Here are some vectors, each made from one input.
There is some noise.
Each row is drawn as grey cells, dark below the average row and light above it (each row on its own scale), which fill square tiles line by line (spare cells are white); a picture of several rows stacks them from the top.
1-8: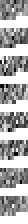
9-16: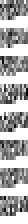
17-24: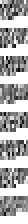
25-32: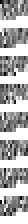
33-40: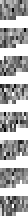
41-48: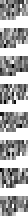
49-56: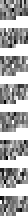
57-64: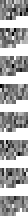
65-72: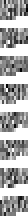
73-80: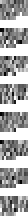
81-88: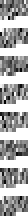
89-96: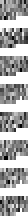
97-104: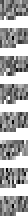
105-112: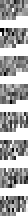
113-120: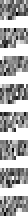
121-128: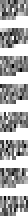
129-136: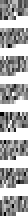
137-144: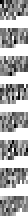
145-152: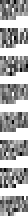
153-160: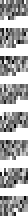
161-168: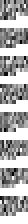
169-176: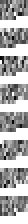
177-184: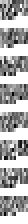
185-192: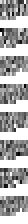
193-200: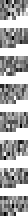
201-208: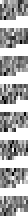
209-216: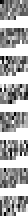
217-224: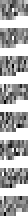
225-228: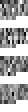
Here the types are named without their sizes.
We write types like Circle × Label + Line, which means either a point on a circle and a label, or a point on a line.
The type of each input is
Bool × Label × Tree + Unit.
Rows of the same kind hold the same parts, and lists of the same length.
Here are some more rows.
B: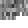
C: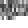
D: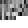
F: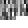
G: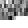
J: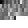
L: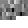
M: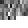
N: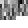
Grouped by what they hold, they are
B, C, D, F, G, L, N
J, M

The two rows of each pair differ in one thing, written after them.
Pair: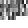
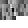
the true/false value
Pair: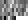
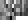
the node of the tree
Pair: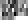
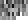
the label
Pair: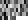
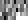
the label
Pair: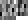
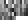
the label
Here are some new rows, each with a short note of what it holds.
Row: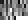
a fixed value
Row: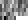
a label, a node of a tree and a true/false value
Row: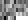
a label, a node of a tree and a true/false value
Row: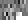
a fixed value
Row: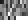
a fixed value
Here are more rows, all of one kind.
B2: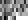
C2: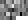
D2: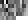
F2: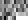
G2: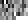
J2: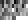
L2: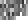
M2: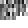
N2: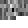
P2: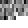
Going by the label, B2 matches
D2, F2, G2 and M2.
